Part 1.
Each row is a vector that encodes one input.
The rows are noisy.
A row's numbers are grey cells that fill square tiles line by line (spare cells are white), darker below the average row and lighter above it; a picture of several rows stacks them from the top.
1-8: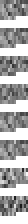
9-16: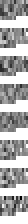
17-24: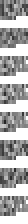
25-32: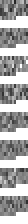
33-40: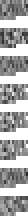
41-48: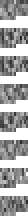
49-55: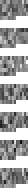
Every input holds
a point on a 4-point line.
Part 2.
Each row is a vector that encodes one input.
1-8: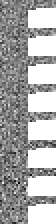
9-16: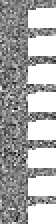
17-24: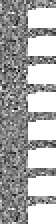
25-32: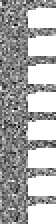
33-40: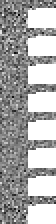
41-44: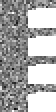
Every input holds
a point on a 7-point line.
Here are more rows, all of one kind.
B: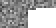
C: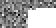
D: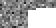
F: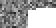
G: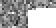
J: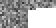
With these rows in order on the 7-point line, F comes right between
C and D.
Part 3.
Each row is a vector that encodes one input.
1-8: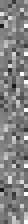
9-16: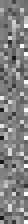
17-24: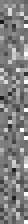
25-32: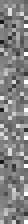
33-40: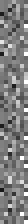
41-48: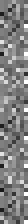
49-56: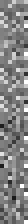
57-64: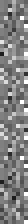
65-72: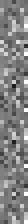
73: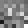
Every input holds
one of 8 labels.
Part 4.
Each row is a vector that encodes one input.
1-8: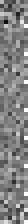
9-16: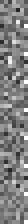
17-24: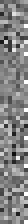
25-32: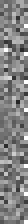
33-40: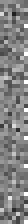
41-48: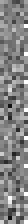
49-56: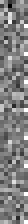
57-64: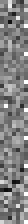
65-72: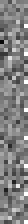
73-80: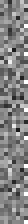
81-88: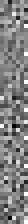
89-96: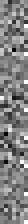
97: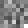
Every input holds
four true/false values.
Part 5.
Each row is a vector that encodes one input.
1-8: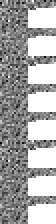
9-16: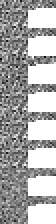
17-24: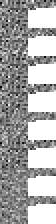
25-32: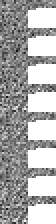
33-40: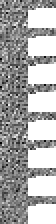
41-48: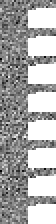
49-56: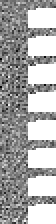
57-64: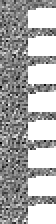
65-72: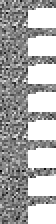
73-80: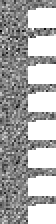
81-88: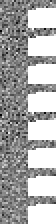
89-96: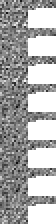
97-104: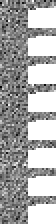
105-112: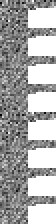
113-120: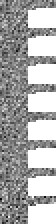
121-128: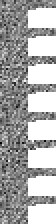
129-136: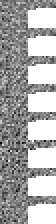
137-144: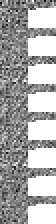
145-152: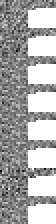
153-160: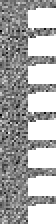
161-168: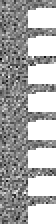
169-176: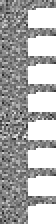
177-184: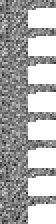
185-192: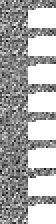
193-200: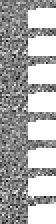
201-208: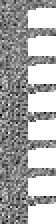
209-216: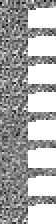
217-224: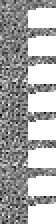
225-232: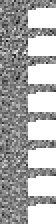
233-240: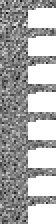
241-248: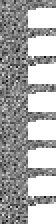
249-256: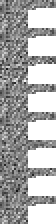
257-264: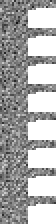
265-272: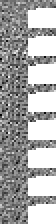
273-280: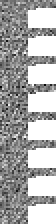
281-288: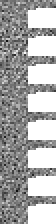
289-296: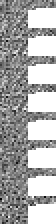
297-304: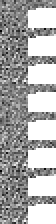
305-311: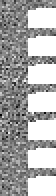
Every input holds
a point on a 6-point line.
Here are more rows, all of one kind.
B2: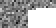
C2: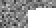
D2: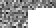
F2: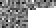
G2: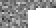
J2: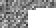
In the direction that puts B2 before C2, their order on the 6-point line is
F2, B2, C2, G2, J2, D2.
